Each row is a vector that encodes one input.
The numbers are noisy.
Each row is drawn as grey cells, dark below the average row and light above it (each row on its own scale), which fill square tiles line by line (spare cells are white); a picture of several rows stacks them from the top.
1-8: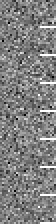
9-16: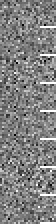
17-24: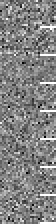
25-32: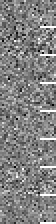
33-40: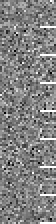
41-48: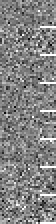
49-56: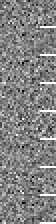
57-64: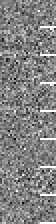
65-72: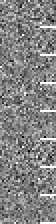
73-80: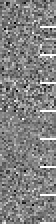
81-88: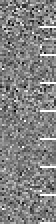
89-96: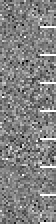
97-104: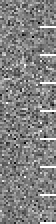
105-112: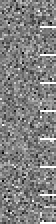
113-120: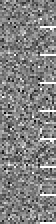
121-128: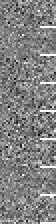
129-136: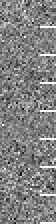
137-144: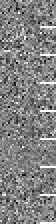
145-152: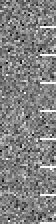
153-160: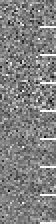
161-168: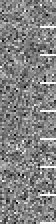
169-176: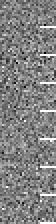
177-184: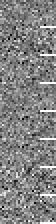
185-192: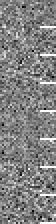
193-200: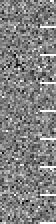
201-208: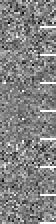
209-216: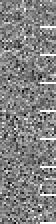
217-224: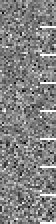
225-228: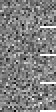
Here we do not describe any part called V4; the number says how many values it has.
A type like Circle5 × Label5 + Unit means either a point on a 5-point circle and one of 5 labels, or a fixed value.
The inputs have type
Bool × (Line5 + Tree8) + Tree9 + V4.
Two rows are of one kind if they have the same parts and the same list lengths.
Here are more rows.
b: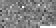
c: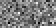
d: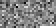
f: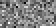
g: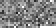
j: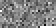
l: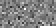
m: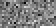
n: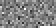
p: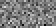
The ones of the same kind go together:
b
c, g
d, f, j, m, p
l, n

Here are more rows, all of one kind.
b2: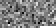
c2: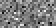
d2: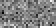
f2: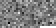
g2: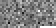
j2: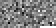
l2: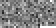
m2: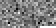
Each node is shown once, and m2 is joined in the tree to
b2 and f2.
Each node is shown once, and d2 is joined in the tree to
c2.
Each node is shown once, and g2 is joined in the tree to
j2 and l2.
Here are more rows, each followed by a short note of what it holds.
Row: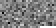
a node of an 8-node tree and a true/false value
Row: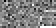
a node of a 9-node tree
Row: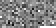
a point on a 5-point line and a true/false value
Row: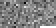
a node of a 9-node tree
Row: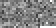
a node of an 8-node tree and a true/false value
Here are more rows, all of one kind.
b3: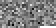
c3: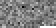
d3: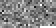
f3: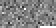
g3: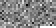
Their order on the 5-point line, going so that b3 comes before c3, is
b3, c3, g3, d3, f3.
